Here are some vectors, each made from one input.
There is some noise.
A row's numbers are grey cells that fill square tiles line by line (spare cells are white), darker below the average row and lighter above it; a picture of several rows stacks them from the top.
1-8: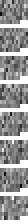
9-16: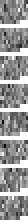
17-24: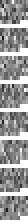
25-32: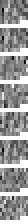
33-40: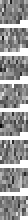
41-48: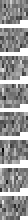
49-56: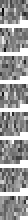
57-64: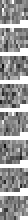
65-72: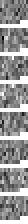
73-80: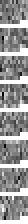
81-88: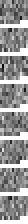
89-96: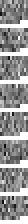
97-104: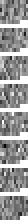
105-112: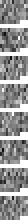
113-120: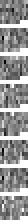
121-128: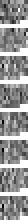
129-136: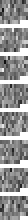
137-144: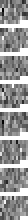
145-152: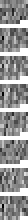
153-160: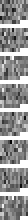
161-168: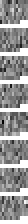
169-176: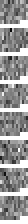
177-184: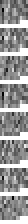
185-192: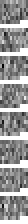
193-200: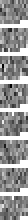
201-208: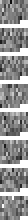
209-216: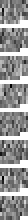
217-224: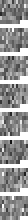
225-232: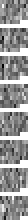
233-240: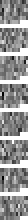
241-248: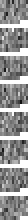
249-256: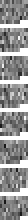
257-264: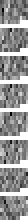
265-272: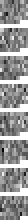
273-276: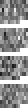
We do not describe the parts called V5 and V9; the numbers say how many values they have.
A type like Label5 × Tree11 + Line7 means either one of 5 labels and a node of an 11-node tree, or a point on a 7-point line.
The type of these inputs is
Label6 × (Label6 × Label6 × Label6 + V9) + V5.
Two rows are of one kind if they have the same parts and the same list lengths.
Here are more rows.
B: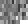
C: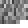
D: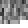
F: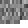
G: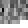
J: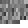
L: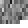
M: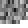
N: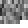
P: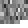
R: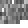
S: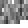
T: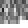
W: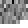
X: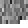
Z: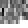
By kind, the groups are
B, C, M, P, W
D, G, T, Z
F, J, L, N, R, S, X

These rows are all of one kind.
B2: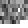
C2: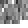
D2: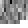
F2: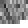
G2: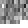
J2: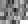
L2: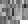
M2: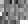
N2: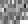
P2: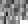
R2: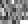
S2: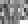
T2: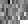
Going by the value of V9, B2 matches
J2 and R2.
